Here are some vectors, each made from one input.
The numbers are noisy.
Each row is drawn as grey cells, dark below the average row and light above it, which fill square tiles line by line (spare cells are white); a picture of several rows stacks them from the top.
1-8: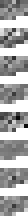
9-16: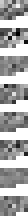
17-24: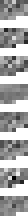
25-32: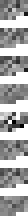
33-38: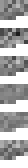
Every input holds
a point on a 3-point line, a point on a 5-point line and a true/false value.
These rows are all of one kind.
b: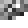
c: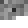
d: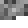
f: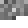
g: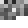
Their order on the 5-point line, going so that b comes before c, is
b, f, g, d, c.
